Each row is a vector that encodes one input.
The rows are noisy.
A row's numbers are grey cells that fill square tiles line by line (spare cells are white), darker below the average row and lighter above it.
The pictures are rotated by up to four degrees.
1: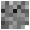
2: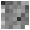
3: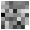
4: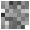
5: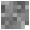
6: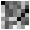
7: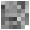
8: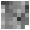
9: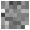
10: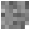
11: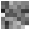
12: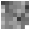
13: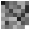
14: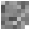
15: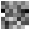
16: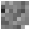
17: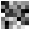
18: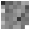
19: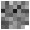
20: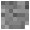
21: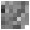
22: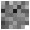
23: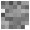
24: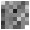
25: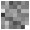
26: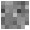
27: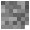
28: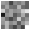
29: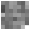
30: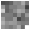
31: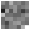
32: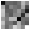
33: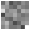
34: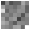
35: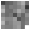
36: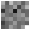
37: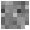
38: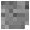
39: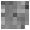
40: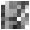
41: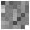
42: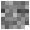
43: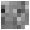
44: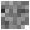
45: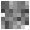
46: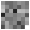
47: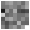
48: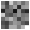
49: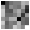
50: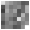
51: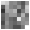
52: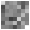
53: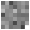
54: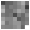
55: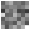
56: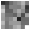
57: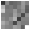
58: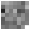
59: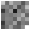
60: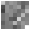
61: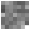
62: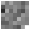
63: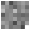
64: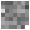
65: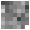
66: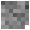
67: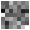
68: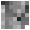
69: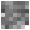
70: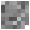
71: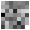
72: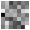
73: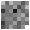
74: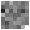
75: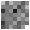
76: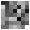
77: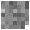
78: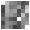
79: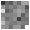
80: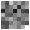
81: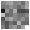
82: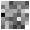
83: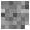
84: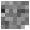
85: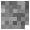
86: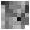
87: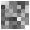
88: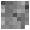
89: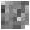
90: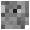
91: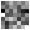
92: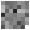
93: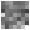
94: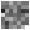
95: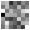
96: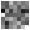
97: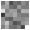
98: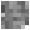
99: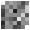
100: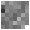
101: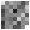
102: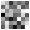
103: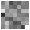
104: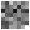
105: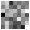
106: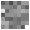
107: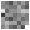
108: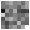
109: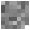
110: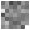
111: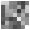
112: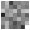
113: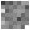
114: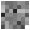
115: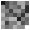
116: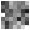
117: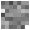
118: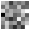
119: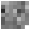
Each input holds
a true/false value, together with either a point on an 8-point circle, or a fixed value.
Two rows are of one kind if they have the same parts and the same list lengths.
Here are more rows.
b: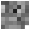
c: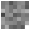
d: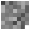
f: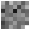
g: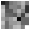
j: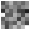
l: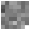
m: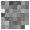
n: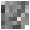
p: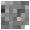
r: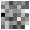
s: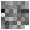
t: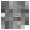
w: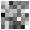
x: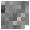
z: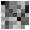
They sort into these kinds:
b, f
c, d, g, j, l, m, n, p, r, s, t, w, x, z

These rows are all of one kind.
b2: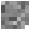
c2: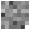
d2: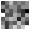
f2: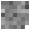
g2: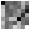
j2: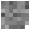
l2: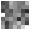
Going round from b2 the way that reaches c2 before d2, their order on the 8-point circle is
b2, f2, j2, c2, d2, g2, l2.
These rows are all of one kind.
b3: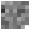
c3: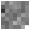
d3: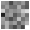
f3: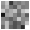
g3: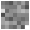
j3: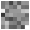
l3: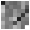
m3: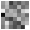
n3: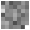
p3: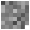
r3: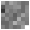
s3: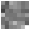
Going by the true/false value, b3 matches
c3, r3 and s3.
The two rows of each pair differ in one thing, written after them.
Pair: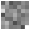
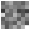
the true/false value
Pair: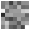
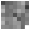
the place on the 8-point circle
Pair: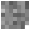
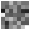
the true/false value
